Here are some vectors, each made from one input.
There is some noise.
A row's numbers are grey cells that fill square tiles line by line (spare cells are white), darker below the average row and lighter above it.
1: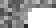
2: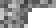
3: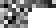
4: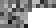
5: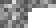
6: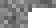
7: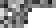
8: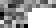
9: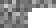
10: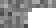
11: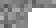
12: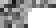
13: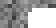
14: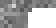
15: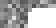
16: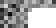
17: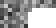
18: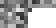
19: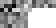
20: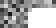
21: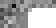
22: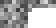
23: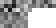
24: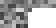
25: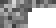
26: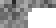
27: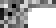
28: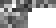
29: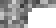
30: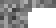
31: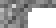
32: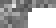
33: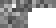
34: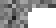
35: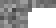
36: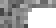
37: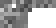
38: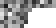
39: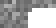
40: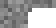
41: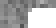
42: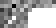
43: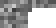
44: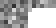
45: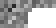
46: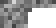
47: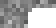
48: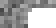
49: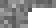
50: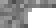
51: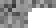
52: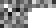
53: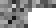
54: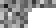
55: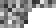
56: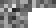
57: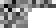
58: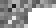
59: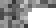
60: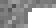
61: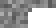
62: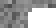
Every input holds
either a point on a 5-point circle and a true/false value, or a fixed value.
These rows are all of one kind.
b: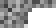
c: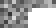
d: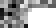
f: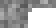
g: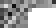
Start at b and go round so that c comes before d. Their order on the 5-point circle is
b, c, f, d, g.
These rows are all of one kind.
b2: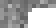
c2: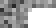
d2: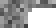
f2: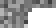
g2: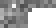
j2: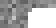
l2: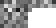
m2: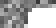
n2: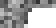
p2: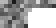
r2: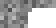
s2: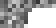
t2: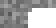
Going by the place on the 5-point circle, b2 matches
f2 and m2.
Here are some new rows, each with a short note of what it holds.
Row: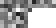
a fixed value
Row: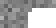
a point on a 5-point circle and a true/false value
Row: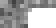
a point on a 5-point circle and a true/false value
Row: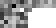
a fixed value
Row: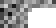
a point on a 5-point circle and a true/false value
